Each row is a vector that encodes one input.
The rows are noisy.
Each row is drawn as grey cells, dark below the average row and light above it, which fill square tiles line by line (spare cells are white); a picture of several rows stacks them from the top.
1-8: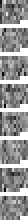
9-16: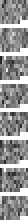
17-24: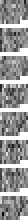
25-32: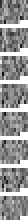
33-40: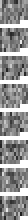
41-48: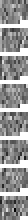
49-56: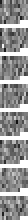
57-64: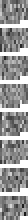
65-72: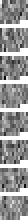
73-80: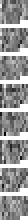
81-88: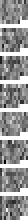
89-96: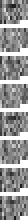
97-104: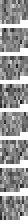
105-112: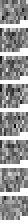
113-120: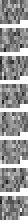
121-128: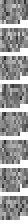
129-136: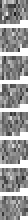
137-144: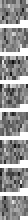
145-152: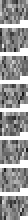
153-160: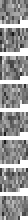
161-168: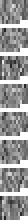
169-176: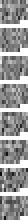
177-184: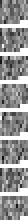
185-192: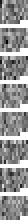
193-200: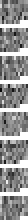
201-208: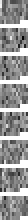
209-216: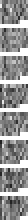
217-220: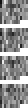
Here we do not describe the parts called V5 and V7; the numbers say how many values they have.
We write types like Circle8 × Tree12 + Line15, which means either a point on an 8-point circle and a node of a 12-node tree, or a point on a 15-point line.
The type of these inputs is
(Bool × Circle6 + Unit) × V7 + Label9 × V5.
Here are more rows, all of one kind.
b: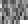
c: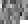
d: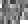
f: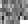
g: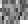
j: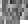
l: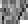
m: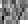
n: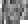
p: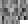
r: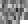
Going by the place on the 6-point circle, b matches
c, f, j and n.
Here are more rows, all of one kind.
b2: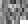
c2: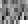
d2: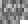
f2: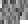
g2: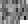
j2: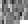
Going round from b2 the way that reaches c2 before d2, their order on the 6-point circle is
b2, f2, j2, c2, g2, d2.
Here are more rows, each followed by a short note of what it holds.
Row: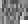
a point on a 6-point circle, a true/false value and a value of V7
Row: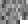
a value of V7
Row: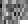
one of 9 labels and a value of V5
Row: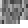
a point on a 6-point circle, a true/false value and a value of V7
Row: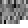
one of 9 labels and a value of V5
